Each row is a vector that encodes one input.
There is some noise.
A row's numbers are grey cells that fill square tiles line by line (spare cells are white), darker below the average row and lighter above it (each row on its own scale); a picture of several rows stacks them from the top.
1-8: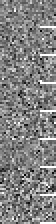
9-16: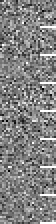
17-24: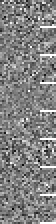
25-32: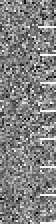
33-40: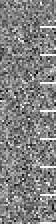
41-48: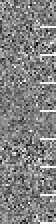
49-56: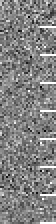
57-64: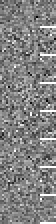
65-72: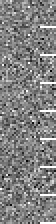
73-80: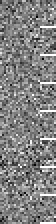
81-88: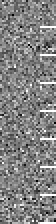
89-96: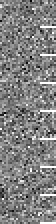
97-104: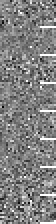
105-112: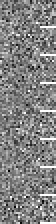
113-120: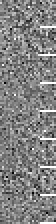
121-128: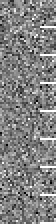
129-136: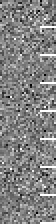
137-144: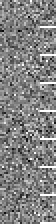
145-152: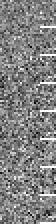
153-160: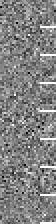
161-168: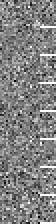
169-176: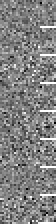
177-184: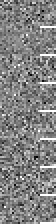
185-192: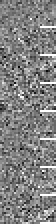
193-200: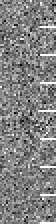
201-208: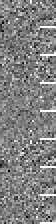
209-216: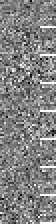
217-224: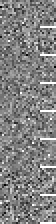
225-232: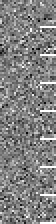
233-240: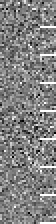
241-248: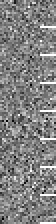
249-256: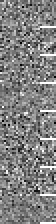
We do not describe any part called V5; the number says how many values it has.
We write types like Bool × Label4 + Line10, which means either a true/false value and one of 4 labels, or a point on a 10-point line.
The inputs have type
Bool × (Line7 + V5) + Label10.
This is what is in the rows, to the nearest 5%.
About 30% of them hold one of 10 labels. The rest hold a true/false value, together with either a point on a 7-point line, or a value of V5.
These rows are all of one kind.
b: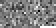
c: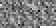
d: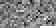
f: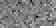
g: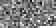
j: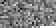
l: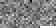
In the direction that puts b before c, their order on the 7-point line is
g, f, j, d, b, c, l.
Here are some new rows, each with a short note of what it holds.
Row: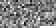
a true/false value and a value of V5
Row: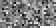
a point on a 7-point line and a true/false value
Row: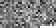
a point on a 7-point line and a true/false value
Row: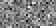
a true/false value and a value of V5
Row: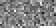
one of 10 labels
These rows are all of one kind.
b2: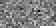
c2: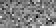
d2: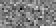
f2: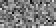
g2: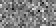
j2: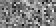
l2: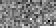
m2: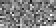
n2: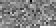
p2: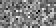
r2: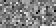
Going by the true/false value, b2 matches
d2, g2, l2 and p2.
